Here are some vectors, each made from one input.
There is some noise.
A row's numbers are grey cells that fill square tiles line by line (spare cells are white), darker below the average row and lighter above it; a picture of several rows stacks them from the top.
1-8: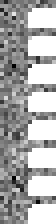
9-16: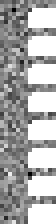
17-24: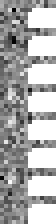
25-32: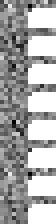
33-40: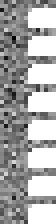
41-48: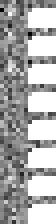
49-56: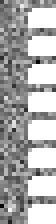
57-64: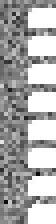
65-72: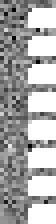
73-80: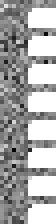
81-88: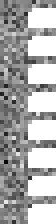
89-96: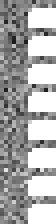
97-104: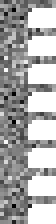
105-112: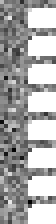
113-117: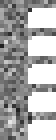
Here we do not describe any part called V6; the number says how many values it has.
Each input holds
a value of V6, together with a list of up to three points on a 5-point line.
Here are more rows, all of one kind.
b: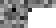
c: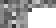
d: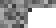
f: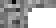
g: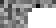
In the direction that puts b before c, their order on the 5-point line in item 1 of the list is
b, d, c, g, f.
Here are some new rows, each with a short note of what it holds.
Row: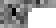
a value of V6, together with a list of two items
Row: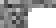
a value of V6, together with a list of two items
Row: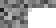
a value of V6, together with a list of two items
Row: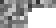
a value of V6, together with the empty list
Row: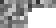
a value of V6, together with the empty list
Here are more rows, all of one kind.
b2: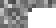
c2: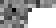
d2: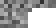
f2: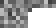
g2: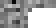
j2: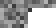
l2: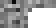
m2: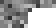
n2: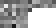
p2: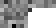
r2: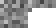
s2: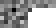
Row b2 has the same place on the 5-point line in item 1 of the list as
g2, l2 and r2.
